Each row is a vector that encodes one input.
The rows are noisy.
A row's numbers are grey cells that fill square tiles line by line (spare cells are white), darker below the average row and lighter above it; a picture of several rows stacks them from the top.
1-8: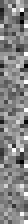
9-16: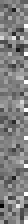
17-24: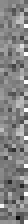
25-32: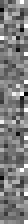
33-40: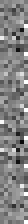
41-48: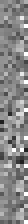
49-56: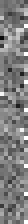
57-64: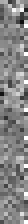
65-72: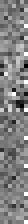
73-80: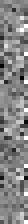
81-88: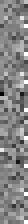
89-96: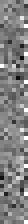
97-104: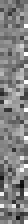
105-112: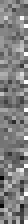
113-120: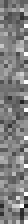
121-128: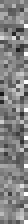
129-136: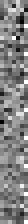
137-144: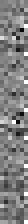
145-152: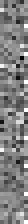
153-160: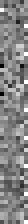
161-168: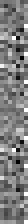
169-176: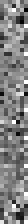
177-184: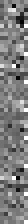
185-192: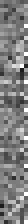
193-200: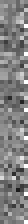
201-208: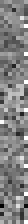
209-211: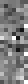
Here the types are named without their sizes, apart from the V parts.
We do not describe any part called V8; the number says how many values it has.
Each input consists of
a point on a line, together with either a point on a line and five true/false values, or a value of V8.
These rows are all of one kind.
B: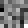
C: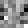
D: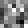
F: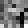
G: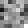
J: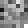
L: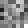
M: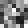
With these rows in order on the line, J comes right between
G and L.
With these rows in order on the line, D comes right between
F and M.
